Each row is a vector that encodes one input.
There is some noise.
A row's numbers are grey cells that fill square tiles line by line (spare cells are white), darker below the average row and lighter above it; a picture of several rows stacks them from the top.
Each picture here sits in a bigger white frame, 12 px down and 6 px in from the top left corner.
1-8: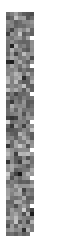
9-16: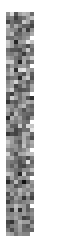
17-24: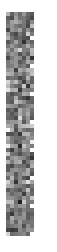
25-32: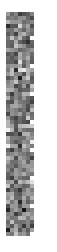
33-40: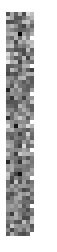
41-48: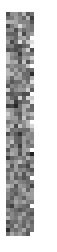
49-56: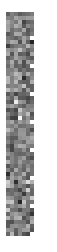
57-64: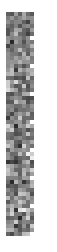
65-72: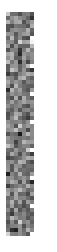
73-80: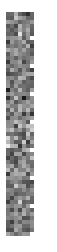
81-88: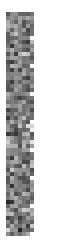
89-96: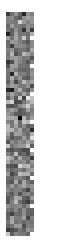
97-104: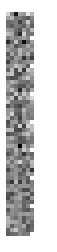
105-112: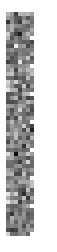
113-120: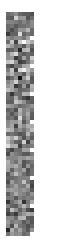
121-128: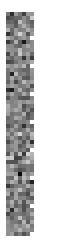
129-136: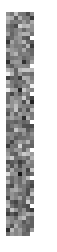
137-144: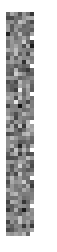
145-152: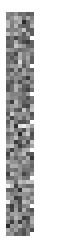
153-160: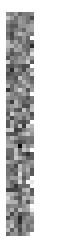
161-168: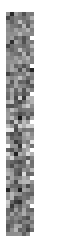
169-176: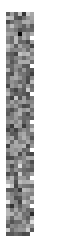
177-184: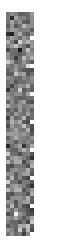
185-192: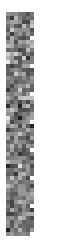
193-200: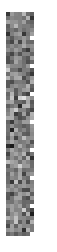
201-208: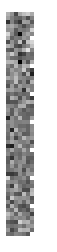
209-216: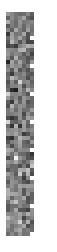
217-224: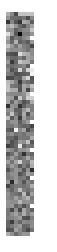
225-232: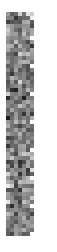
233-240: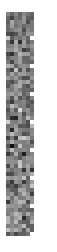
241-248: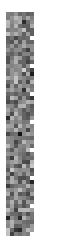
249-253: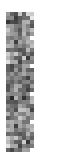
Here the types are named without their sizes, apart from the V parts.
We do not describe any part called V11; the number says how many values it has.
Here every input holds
a value of V11, together with either a node of each of two trees, or a list of points on a line.
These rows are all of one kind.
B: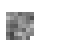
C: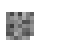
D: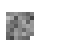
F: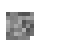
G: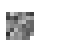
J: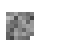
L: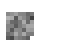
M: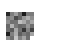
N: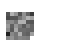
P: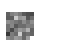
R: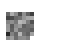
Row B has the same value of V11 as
D, J and L.
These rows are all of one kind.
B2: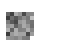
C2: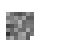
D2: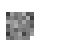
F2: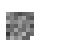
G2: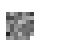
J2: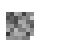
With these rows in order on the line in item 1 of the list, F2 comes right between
D2 and J2.
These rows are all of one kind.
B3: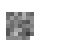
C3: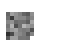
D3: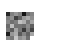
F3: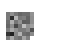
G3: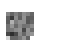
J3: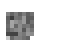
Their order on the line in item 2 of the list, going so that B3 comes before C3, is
J3, D3, B3, G3, C3, F3.
